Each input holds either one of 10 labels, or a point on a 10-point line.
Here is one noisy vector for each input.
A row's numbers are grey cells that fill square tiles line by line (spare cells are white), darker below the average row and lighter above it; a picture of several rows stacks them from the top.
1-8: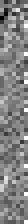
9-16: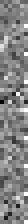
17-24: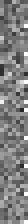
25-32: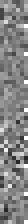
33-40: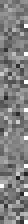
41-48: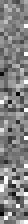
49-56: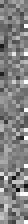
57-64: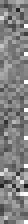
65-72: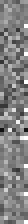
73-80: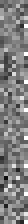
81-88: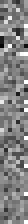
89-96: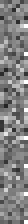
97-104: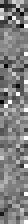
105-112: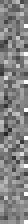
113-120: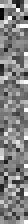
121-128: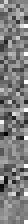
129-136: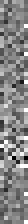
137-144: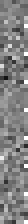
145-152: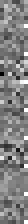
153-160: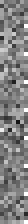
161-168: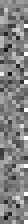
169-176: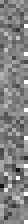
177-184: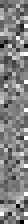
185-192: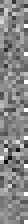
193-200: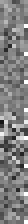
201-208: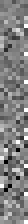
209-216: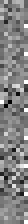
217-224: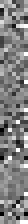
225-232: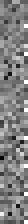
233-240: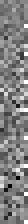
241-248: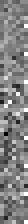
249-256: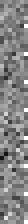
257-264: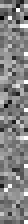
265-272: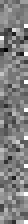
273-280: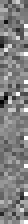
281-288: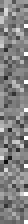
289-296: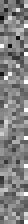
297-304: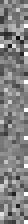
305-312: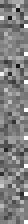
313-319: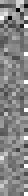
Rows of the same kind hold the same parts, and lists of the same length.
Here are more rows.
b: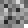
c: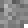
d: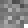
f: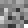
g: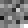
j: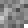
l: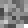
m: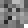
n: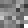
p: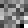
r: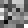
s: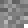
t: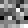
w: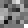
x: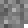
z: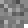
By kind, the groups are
b, g, m, r, t, w
c, d, f, j, l, n, p, s, x, z

